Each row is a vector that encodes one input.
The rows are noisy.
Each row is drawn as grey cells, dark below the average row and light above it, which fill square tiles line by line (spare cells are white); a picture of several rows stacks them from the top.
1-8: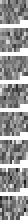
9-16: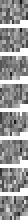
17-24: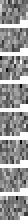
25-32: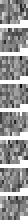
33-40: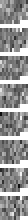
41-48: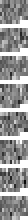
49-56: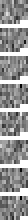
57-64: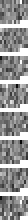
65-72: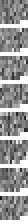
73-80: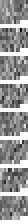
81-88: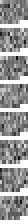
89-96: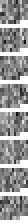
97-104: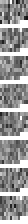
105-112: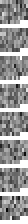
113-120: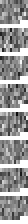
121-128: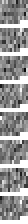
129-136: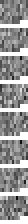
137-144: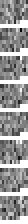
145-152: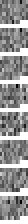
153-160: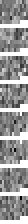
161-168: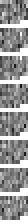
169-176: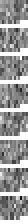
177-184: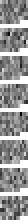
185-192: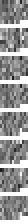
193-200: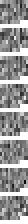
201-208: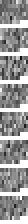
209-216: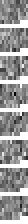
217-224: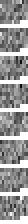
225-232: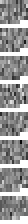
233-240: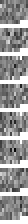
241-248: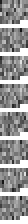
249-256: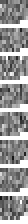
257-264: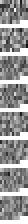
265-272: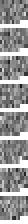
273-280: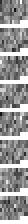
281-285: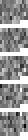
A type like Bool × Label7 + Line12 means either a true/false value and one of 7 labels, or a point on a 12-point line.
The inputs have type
(Bool × Bool × Bool × Bool + List2(Circle6)) × (Circle8 + Unit).
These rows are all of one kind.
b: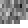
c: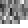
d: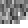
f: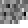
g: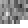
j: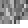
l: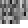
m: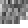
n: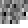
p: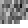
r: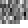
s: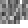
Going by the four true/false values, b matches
c, d and g.
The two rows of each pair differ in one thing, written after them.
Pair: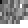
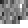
the place on the 8-point circle
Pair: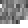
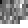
the place on the 8-point circle
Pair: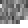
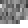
the place on the 6-point circle in item 1 of the list
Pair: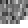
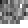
the place on the 8-point circle
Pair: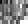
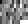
the place on the 6-point circle in item 1 of the list
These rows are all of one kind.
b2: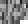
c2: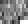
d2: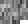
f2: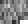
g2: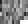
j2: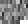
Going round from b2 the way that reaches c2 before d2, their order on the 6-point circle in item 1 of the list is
b2, f2, c2, g2, j2, d2.
